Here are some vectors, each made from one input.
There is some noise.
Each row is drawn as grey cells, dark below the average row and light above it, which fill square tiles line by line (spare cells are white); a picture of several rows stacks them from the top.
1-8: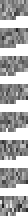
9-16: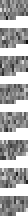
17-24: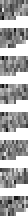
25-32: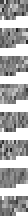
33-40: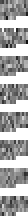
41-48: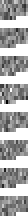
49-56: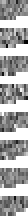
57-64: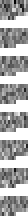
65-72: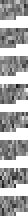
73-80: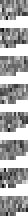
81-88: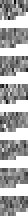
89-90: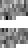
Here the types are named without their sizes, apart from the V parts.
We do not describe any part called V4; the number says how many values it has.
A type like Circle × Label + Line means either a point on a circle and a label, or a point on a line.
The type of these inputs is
(Bool × V4 + Unit) × Line × Line.
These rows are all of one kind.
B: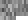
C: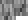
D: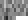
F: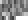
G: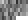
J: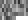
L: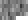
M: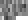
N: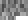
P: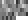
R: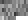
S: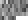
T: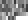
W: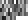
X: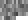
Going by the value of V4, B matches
D, F, G and P.
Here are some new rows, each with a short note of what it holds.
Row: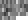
a point on each of two lines
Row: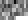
a point on each of two lines, a true/false value and a value of V4
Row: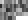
a point on each of two lines, a true/false value and a value of V4
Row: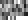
a point on each of two lines
